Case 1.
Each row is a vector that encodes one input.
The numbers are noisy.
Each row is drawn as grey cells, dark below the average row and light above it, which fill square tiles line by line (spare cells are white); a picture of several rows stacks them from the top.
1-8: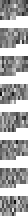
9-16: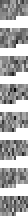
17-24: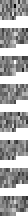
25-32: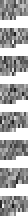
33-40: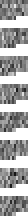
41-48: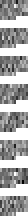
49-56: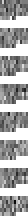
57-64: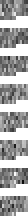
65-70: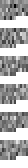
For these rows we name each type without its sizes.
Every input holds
a node of a tree, together with either a fixed value, or three true/false values.
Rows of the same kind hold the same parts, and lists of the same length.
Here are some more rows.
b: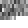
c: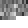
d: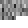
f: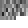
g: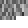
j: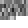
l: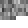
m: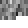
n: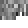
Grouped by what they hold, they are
b, c, f, g, j, m, n
d, l

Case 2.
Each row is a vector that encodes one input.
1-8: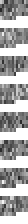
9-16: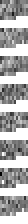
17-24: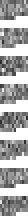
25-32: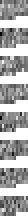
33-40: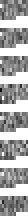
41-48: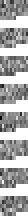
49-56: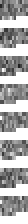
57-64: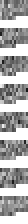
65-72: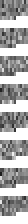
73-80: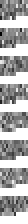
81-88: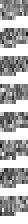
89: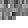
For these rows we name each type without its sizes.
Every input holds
a point on each of two circles.
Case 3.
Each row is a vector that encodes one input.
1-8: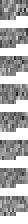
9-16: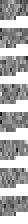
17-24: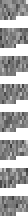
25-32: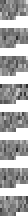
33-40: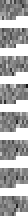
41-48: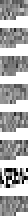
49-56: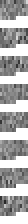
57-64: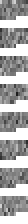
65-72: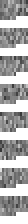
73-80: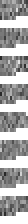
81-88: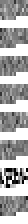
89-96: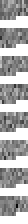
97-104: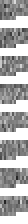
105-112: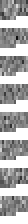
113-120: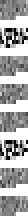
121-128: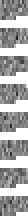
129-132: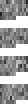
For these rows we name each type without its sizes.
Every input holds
either a point on each of two circles, or a fixed value.
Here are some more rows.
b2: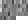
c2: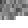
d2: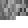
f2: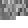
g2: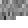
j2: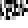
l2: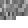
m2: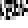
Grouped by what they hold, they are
b2, c2, d2, f2, g2, l2
j2, m2

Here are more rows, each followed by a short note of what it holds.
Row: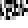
a fixed value
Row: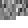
a point on each of two circles
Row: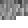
a point on each of two circles
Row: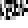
a fixed value
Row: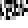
a fixed value
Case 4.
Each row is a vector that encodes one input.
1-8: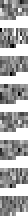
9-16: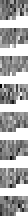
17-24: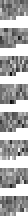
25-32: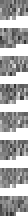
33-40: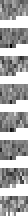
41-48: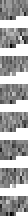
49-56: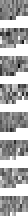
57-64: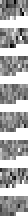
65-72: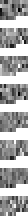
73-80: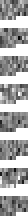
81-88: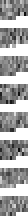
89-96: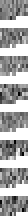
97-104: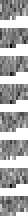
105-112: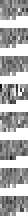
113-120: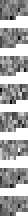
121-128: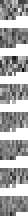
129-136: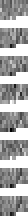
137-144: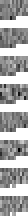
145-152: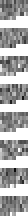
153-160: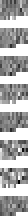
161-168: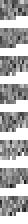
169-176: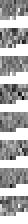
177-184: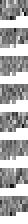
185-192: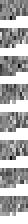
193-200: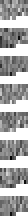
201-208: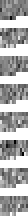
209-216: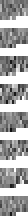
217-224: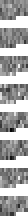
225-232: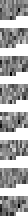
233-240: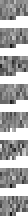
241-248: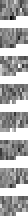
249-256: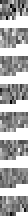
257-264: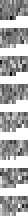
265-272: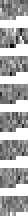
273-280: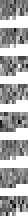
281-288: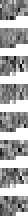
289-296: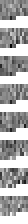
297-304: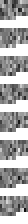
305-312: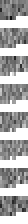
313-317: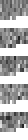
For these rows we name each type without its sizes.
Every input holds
a list of points on a line.
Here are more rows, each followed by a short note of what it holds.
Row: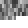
a list of two items
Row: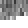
a list of one item
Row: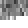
a list of one item
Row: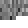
a list of two items
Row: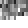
a list of one item
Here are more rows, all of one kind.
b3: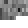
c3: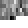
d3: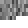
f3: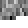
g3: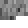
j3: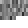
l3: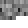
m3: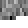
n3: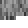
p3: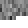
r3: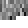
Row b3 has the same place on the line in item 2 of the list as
g3 and j3.
